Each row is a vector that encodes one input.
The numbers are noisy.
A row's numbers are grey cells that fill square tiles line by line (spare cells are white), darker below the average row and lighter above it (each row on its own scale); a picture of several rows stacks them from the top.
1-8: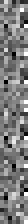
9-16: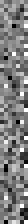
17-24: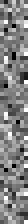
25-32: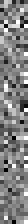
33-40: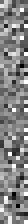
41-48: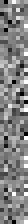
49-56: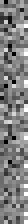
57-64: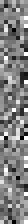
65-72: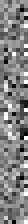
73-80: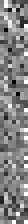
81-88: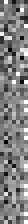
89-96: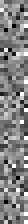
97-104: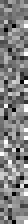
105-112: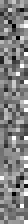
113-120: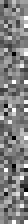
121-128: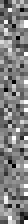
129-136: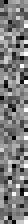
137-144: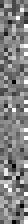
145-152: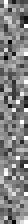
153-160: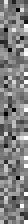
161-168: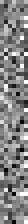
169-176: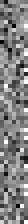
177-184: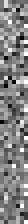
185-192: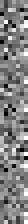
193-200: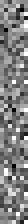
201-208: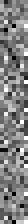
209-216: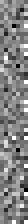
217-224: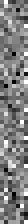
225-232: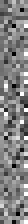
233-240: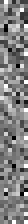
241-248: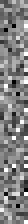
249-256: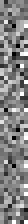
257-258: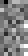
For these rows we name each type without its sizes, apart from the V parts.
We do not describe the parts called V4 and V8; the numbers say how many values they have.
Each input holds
a value of V4, together with either a point on a line and a true/false value, or a value of V8.
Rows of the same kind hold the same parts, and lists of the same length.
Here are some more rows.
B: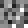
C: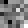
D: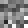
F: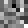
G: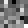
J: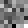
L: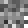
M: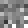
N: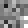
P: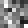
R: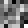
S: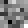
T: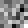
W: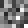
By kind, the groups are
B, D, F, G, L, M, P, R, W
C, J, N, S, T

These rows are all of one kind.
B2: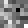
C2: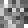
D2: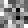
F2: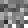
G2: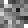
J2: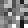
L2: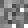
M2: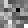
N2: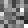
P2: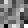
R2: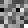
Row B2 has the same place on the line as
F2 and M2.
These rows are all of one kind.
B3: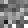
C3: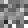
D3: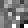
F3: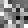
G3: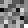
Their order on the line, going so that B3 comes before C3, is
G3, D3, B3, C3, F3.
